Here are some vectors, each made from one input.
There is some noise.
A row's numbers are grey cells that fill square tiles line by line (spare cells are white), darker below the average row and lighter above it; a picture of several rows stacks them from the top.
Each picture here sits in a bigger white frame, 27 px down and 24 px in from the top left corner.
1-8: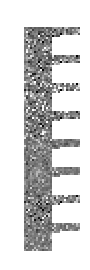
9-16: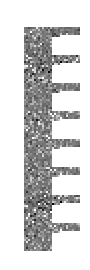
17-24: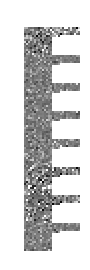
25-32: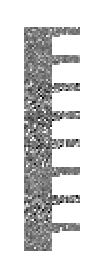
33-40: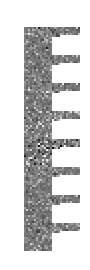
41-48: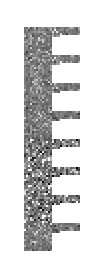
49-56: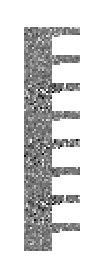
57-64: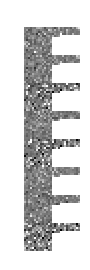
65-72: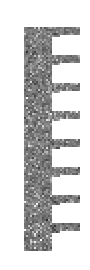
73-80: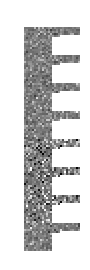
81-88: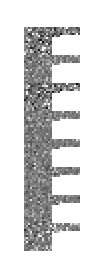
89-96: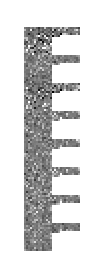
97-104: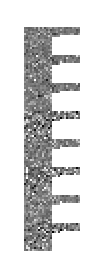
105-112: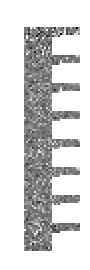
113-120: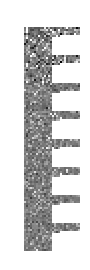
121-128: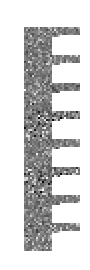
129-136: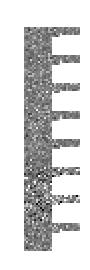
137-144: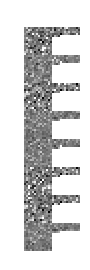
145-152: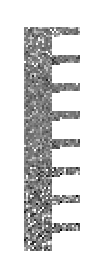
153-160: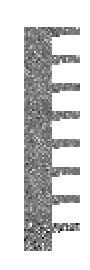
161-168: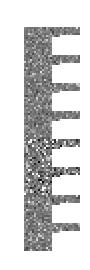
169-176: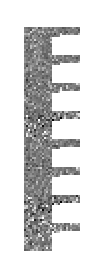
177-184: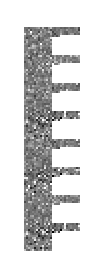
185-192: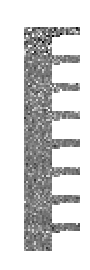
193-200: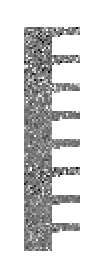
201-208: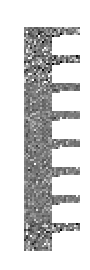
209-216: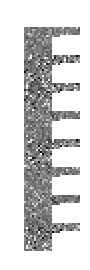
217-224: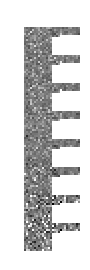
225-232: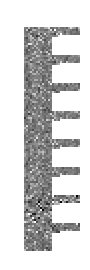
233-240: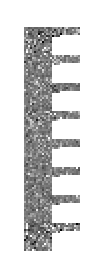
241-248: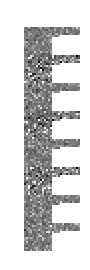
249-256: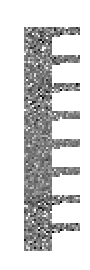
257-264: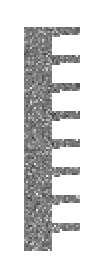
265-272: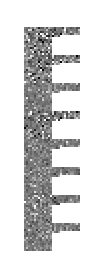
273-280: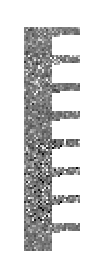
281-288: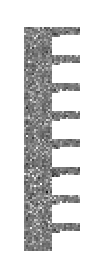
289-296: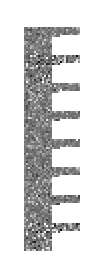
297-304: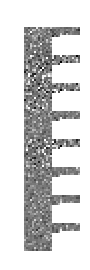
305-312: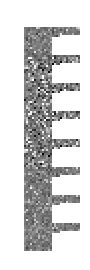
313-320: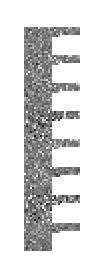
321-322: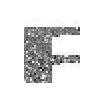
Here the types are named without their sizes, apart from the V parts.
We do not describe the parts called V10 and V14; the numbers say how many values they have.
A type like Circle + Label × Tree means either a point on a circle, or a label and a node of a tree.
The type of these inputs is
(Bool × Bool × Bool + Unit) × Line × V10 + V14.
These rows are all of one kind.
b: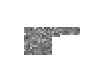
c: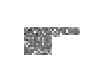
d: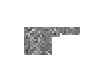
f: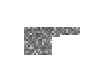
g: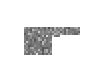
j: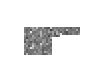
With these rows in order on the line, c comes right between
f and j.
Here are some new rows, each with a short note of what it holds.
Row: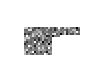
a value of V14
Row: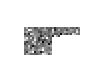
a value of V14
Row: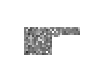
a point on a line, three true/false values and a value of V10
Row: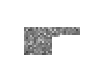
a point on a line, three true/false values and a value of V10
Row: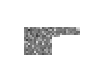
a point on a line, three true/false values and a value of V10
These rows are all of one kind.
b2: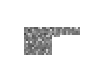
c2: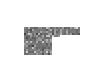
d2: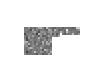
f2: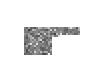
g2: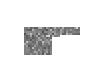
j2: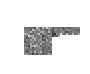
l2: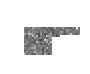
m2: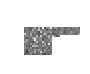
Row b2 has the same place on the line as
c2 and g2.
